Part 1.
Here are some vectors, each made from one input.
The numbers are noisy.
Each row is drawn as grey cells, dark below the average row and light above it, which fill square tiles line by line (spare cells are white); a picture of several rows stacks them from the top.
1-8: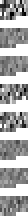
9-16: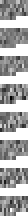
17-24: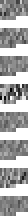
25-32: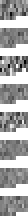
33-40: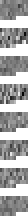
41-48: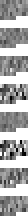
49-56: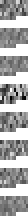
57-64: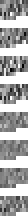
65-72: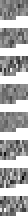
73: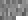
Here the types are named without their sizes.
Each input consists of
a list of points on a line.
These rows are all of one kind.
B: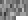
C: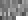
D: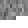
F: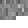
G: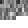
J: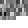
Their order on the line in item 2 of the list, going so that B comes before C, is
D, B, C, J, F, G.
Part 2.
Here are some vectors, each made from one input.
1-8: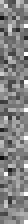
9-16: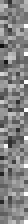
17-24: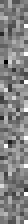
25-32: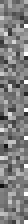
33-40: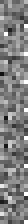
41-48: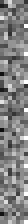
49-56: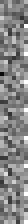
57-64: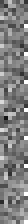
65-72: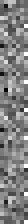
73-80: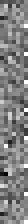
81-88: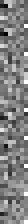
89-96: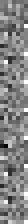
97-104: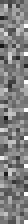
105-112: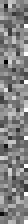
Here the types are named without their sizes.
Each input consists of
a point on a line and a true/false value.
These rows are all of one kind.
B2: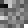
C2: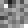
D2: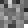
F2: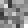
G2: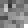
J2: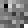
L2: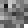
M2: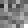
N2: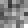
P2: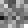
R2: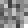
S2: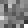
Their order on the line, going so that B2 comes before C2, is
F2, R2, N2, B2, M2, G2, D2, C2, S2, L2, J2, P2.
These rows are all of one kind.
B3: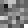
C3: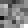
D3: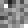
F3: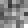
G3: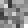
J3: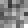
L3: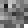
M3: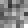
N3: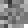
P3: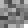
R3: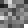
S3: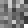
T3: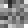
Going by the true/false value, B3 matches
L3, R3 and S3.
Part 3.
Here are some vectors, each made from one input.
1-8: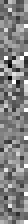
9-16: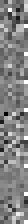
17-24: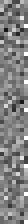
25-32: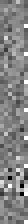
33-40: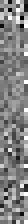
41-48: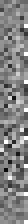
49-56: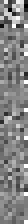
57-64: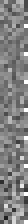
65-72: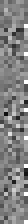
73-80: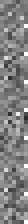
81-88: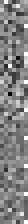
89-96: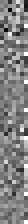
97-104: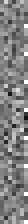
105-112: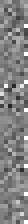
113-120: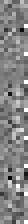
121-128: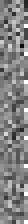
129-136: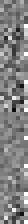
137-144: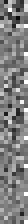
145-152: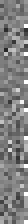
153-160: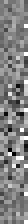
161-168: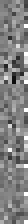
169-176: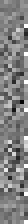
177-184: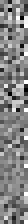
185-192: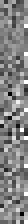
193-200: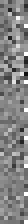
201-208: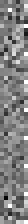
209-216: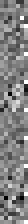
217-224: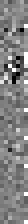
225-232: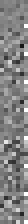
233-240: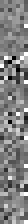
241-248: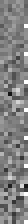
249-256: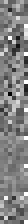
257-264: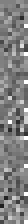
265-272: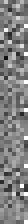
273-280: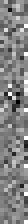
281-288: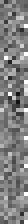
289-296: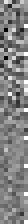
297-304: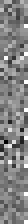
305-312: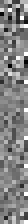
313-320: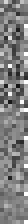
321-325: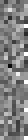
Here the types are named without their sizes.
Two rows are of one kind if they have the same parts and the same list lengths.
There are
2 kinds of row.
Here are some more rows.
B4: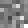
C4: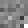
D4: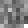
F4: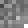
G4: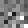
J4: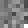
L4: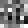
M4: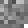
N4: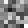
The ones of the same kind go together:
B4, F4, G4, N4
C4, D4, J4, L4, M4

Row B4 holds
a point on a circle.
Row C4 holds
four true/false values.
